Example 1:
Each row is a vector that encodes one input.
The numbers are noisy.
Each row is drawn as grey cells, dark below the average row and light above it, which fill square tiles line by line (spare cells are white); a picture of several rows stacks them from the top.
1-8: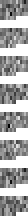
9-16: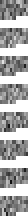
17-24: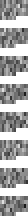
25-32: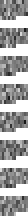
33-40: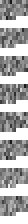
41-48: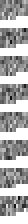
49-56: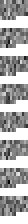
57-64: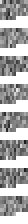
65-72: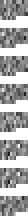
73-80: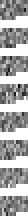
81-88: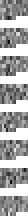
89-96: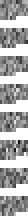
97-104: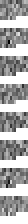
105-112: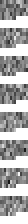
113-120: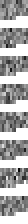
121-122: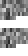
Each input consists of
either a point on a 4-point line and a point on a 6-point line, or a point on a 7-point line.
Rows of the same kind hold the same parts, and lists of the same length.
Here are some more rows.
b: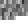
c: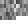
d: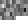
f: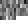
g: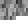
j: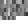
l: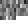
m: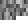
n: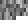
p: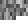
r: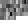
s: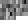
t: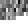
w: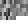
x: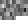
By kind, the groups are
b, d, f, j, l, m, n, p, r, s, t, x
c, g, w

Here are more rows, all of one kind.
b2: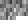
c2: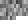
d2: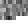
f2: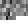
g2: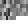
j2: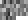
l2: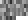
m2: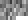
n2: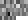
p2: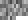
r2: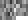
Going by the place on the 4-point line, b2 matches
f2, m2 and r2.
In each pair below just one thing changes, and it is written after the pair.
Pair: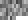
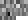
the place on the 6-point line
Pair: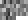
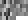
the place on the 4-point line
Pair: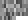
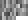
the place on the 4-point line
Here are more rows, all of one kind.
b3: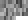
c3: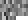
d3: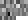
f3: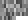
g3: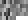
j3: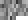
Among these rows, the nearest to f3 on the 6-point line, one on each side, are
b3 and d3.
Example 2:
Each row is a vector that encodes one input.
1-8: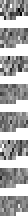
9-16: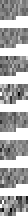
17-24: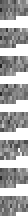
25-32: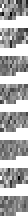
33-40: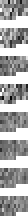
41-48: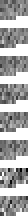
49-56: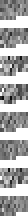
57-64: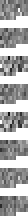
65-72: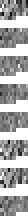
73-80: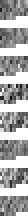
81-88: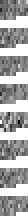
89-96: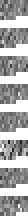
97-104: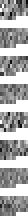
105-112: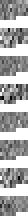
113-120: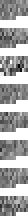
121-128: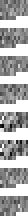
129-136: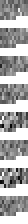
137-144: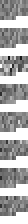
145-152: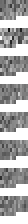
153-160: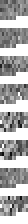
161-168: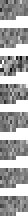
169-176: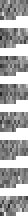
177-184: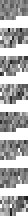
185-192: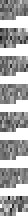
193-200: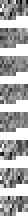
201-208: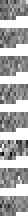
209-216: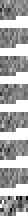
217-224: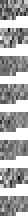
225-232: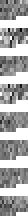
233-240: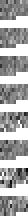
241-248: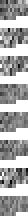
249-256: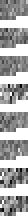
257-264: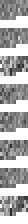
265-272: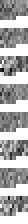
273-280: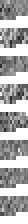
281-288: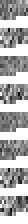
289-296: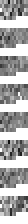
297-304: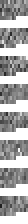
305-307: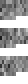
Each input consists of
either a point on a 7-point line, or a point on a 16-point line.
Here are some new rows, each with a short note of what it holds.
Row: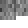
a point on a 16-point line
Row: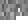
a point on a 16-point line
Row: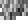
a point on a 7-point line
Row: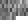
a point on a 16-point line
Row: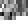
a point on a 7-point line
